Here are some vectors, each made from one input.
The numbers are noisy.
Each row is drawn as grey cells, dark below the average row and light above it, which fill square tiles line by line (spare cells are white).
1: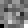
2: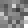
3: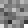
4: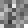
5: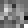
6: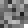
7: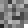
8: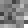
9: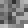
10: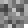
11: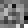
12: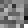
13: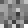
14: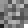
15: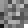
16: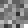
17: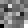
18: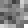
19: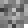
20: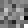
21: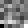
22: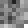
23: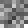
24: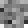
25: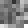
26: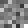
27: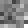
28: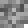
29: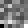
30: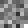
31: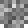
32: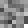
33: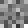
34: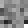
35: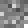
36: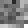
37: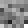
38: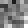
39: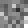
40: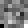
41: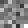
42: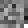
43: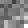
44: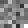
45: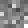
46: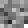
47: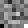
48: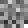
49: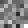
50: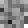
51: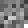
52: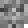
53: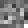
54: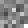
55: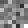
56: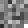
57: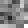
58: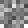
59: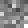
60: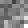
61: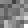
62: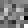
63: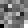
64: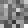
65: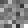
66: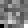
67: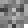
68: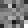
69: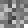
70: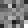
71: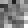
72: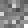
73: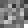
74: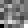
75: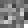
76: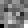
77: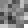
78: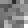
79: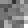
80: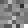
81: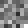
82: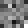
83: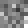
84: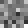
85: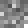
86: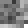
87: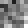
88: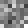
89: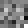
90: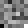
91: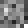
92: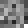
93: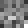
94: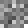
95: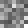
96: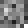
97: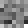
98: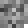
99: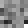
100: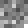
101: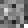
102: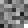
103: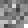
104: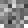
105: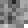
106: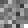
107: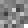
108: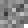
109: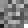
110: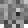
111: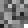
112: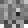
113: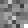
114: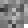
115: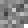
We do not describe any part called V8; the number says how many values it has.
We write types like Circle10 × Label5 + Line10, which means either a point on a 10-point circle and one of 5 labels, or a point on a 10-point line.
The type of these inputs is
Label6 × (Line5 + V8).
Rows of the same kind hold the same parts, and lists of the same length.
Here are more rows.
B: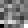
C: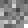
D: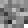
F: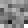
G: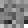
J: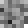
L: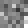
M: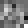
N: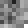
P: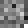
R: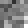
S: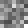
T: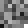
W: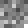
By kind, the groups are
B, C, L, R, W
D, F, G, J, M, N, P, S, T

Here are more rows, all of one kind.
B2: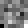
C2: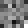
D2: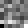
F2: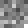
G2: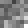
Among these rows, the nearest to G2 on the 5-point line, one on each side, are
B2 and F2.
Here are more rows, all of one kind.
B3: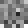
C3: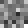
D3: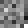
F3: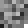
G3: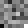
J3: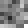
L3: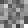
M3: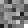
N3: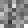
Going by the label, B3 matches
C3 and L3.
